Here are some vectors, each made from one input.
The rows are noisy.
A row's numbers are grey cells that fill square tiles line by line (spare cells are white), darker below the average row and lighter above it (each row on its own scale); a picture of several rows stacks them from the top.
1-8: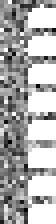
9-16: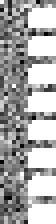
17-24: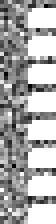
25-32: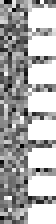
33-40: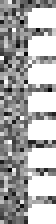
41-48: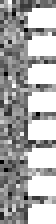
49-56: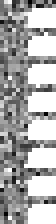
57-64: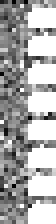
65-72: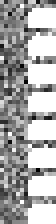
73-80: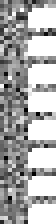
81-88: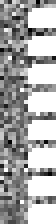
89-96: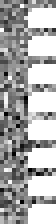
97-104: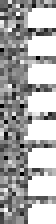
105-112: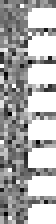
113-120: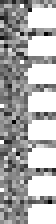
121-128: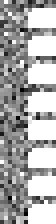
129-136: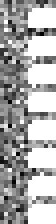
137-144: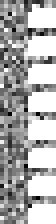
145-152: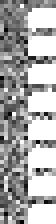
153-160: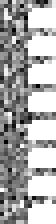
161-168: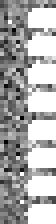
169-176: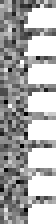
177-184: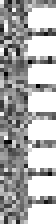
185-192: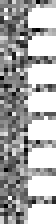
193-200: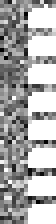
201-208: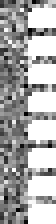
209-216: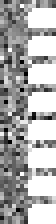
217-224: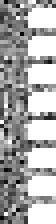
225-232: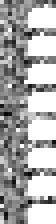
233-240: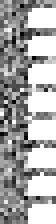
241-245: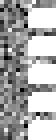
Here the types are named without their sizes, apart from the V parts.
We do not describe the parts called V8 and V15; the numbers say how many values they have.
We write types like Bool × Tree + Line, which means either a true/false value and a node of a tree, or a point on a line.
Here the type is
Line × (Line + V8) + V15.
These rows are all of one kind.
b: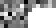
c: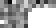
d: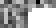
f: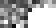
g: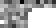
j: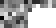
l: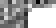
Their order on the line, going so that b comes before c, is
f, j, b, l, d, c, g.
